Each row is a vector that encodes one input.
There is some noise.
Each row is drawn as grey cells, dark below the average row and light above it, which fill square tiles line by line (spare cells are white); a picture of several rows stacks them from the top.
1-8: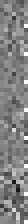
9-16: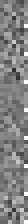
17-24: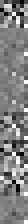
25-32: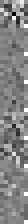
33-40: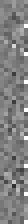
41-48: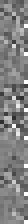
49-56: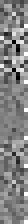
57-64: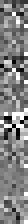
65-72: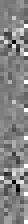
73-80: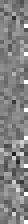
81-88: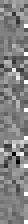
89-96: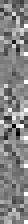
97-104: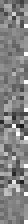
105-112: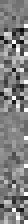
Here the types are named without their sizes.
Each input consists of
a point on a line and a true/false value.
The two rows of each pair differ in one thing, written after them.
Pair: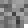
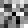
the place on the line
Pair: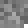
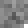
the place on the line
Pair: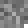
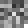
the true/false value
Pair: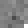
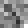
the true/false value
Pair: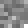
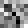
the place on the line
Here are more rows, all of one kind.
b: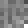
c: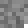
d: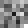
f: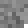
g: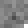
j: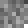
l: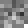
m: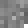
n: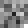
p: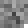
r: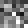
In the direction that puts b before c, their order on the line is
j, b, r, l, m, d, n, g, p, f, c.
